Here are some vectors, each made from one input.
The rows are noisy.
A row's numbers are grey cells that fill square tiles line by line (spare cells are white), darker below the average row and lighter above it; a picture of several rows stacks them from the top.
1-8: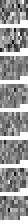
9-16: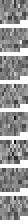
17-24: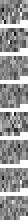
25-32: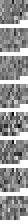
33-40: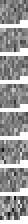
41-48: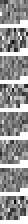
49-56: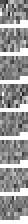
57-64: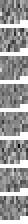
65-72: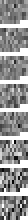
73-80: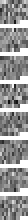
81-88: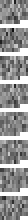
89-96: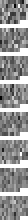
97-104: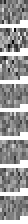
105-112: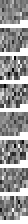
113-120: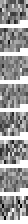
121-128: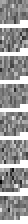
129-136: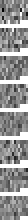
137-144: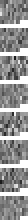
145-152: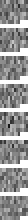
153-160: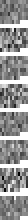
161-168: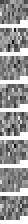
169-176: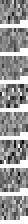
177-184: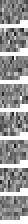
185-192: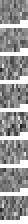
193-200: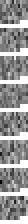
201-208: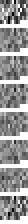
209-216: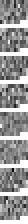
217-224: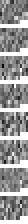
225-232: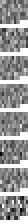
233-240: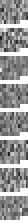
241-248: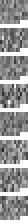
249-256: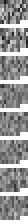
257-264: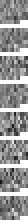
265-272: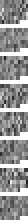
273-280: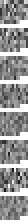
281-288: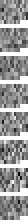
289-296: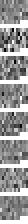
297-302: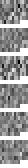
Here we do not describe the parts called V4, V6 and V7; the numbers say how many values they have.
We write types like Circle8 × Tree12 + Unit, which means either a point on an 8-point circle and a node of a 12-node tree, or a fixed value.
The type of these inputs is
Bool × Line10 × V4 + Tree11 × V6 × V7.
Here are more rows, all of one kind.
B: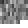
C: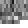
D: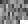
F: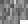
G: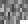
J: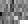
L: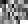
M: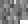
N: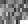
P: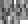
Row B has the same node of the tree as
C and L.
